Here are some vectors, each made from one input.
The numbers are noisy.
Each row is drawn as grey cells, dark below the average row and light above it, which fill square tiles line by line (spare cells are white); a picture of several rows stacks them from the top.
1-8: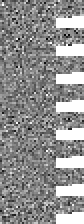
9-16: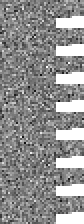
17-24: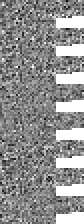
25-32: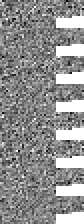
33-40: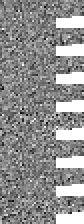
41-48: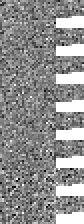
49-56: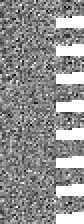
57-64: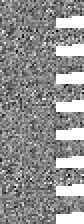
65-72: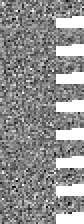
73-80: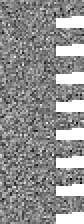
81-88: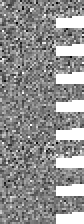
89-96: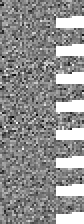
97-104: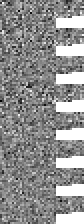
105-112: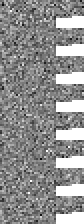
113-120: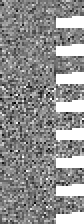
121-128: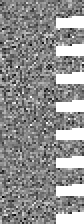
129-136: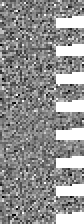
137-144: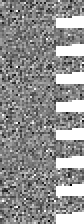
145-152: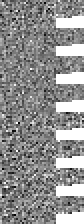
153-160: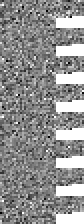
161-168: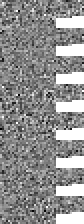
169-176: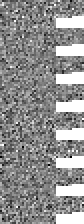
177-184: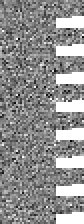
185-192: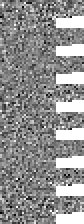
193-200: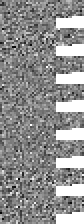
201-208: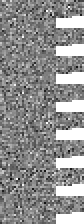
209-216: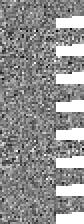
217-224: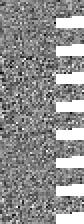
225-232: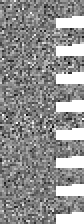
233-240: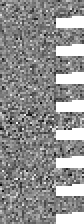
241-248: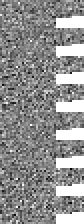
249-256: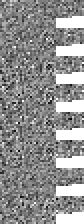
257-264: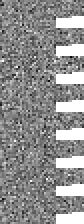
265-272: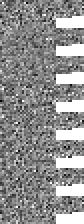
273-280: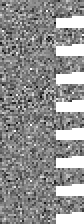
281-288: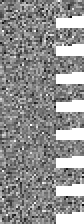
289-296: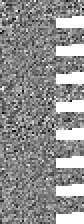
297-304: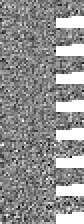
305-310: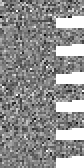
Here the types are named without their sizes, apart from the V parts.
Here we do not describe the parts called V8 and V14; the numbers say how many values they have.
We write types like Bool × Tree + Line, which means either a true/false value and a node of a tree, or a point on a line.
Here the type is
Label × (Tree + Unit) + V8 × V14.
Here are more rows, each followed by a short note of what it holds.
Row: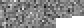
a label
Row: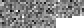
a value of V8 and a value of V14
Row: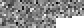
a value of V8 and a value of V14
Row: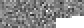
a label
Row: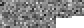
a label and a node of a tree
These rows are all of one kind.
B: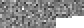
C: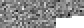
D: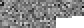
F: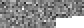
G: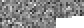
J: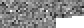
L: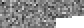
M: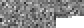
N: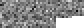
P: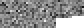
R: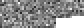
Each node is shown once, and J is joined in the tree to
N and P.
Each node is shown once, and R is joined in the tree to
G and L.
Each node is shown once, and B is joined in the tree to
C and F.
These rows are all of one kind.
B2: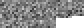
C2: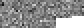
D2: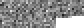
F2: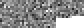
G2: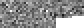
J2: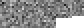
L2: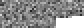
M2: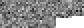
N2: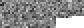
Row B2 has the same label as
L2, M2 and N2.
